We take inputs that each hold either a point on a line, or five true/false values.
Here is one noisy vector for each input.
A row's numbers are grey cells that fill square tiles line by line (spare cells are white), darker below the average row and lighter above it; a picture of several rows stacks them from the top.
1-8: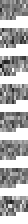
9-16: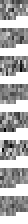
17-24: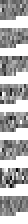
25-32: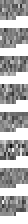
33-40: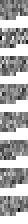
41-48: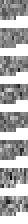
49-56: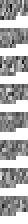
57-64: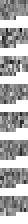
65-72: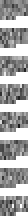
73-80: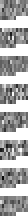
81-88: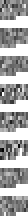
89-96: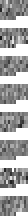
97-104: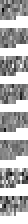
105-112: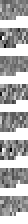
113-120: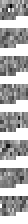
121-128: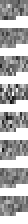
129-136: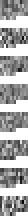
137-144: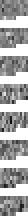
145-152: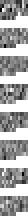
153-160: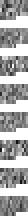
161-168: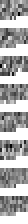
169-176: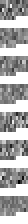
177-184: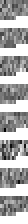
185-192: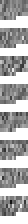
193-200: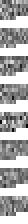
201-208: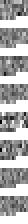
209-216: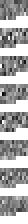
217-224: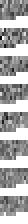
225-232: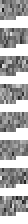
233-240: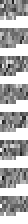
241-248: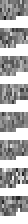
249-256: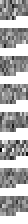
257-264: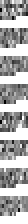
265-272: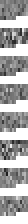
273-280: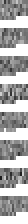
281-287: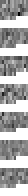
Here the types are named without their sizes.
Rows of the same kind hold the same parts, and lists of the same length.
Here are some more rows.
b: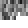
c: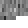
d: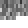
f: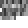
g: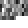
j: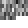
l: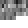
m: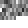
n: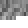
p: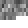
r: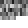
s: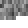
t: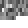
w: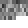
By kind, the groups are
b, c, d, f, l, m, n, p, r, s, t, w
g, j

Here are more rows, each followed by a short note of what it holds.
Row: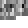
a point on a line
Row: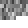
five true/false values
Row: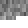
five true/false values
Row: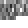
a point on a line
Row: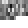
a point on a line
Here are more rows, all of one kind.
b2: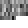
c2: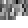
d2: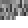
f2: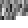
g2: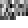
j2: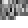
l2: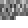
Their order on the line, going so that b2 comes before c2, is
f2, d2, b2, c2, g2, j2, l2.
